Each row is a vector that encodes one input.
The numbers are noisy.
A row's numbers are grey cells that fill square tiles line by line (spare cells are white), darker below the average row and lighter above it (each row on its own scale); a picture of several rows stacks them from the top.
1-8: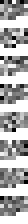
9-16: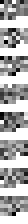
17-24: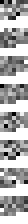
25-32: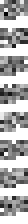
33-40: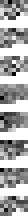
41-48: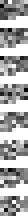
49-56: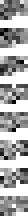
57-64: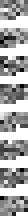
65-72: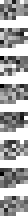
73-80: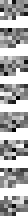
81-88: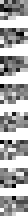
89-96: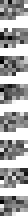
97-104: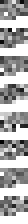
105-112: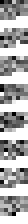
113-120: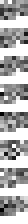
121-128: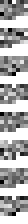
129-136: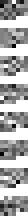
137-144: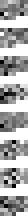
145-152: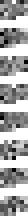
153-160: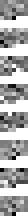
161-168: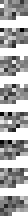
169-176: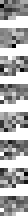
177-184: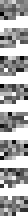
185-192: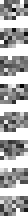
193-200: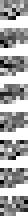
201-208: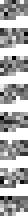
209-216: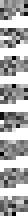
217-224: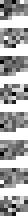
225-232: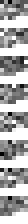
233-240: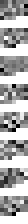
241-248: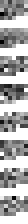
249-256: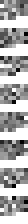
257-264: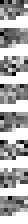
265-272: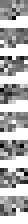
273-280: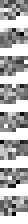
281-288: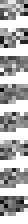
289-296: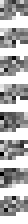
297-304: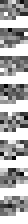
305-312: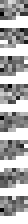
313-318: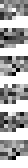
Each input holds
one of 6 labels, together with either a fixed value, or three true/false values.
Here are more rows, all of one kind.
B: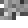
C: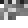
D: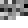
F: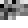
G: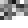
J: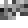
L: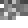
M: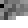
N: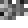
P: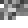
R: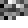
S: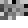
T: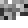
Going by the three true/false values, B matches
C, J, L and P.
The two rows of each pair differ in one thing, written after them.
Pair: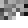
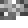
the label
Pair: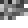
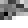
one of the three true/false values
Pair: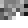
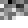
one of the three true/false values
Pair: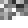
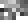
the label
